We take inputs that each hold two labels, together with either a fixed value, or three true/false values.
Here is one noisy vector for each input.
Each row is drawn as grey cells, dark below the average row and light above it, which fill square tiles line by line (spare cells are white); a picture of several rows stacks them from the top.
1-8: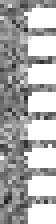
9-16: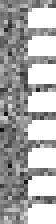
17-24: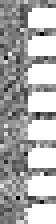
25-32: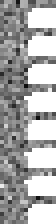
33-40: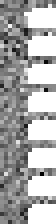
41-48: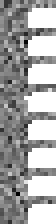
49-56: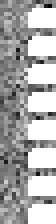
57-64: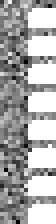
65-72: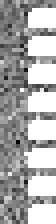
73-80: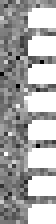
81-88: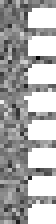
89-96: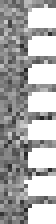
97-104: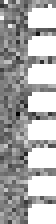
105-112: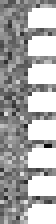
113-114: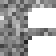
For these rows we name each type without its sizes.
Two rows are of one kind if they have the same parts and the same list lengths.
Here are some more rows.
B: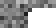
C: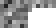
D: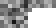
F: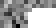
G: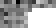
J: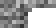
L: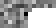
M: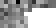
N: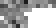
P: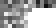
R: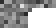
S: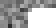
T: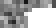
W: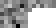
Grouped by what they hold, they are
B, C, F, G, J, M, N, P, R, S, T
D, L, W

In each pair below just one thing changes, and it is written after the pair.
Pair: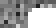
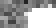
one of the two labels
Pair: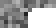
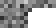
one of the two labels
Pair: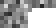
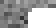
one of the two labels
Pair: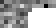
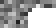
one of the two labels
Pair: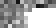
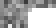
one of the two labels
